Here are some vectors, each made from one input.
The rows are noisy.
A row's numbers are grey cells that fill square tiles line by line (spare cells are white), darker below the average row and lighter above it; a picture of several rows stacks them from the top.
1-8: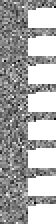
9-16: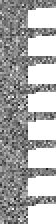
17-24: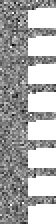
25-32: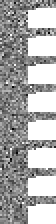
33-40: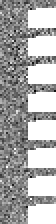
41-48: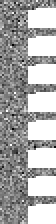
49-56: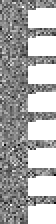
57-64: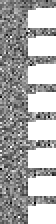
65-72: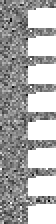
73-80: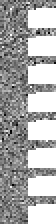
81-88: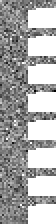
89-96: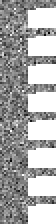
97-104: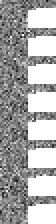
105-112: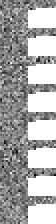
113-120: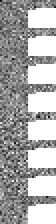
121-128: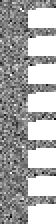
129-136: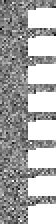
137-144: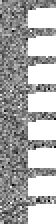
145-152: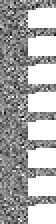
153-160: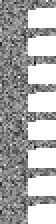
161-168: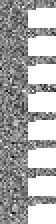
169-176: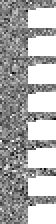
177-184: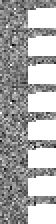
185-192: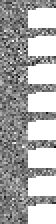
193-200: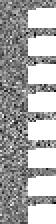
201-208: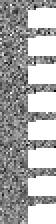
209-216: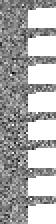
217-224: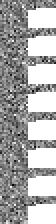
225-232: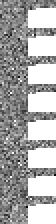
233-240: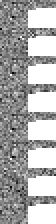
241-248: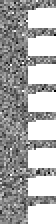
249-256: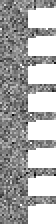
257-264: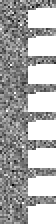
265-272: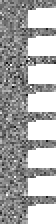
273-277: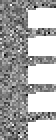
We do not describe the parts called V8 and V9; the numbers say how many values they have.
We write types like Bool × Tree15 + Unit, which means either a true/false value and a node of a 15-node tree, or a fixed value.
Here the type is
Bool × Label4 + Circle10 + Unit + V8 × V9.
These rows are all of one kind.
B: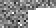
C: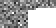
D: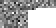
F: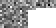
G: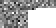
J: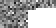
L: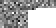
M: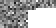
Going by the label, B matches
C and F.
